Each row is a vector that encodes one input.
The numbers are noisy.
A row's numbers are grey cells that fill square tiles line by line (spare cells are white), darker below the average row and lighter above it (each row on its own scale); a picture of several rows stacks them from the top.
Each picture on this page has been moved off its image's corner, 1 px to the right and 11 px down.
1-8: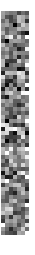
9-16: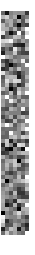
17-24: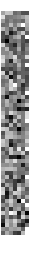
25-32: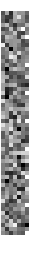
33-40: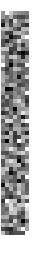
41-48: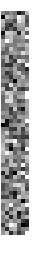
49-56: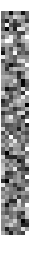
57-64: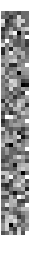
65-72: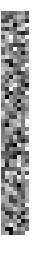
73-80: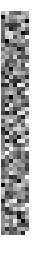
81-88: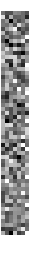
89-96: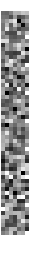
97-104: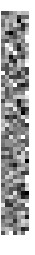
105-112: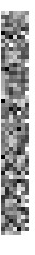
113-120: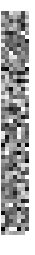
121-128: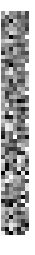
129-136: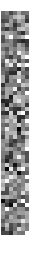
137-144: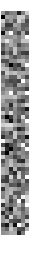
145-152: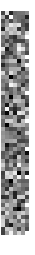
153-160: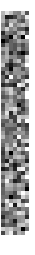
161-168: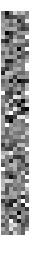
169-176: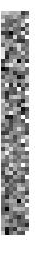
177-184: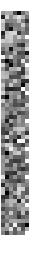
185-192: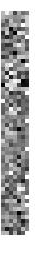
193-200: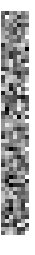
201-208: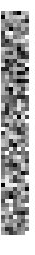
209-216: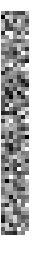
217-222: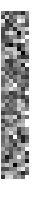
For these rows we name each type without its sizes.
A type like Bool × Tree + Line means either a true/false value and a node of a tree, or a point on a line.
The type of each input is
Bool × (Tree + Unit) + Line.
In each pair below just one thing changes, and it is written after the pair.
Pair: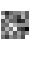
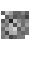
the node of the tree
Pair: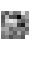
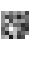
the true/false value
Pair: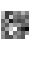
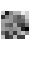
the true/false value
